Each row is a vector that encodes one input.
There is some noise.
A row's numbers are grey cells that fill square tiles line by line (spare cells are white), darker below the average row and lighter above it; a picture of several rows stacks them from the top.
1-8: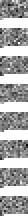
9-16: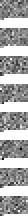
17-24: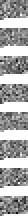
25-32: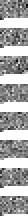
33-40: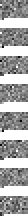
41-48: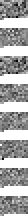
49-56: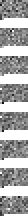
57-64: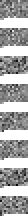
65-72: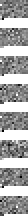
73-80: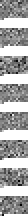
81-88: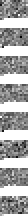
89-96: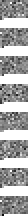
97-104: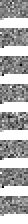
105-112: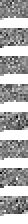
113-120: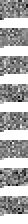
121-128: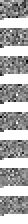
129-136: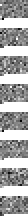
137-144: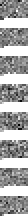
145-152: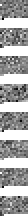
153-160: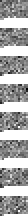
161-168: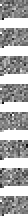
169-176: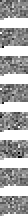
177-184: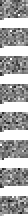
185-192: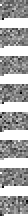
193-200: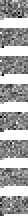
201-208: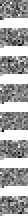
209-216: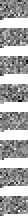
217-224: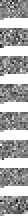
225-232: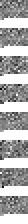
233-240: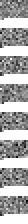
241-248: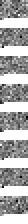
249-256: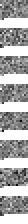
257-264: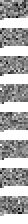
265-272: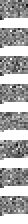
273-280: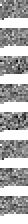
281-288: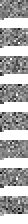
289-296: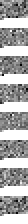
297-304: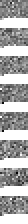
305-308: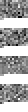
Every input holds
either a point on a 9-point circle, or a point on a 4-point line, or a point on a 12-point line.
